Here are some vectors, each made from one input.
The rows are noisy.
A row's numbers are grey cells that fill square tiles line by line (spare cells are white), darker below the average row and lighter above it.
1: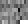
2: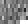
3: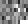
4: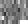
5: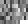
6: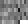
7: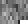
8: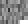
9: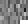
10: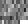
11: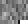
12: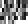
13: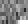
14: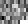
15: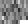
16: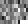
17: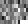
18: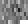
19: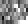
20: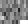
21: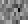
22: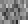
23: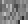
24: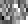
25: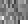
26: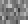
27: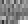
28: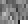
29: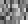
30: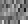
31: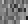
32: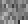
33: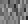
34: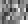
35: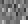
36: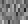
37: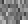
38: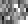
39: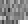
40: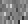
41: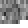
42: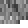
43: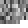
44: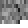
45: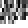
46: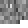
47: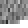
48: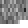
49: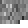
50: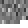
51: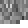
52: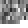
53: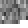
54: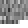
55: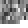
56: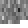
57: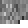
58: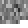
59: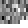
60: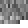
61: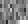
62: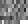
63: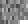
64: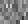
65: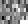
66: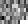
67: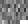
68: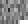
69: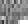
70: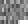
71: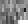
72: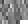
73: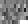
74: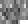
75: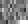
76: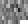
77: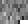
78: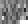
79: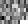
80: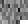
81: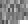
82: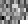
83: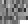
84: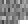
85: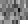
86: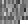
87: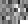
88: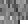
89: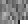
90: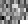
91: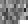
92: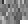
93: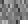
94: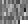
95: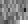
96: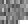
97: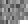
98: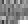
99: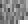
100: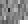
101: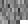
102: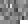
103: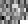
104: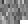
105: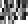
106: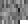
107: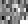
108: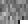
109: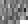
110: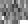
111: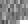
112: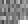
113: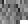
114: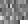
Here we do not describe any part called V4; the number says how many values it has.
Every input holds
a list of up to three items, each a true/false value and a value of V4.
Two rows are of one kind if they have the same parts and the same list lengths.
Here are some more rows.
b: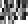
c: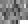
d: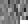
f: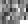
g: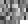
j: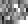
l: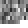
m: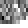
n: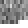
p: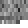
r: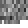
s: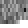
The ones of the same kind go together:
b
c, n, p
d, r, s
f, g, j, l, m

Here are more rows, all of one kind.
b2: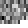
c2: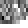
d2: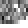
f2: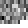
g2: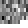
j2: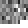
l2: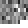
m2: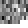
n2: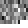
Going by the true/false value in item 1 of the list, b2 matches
c2, f2 and n2.
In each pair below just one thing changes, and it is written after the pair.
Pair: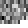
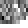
the value of V4 in item 1 of the list
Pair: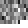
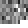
the true/false value in item 1 of the list
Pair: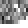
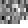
the value of V4 in item 1 of the list
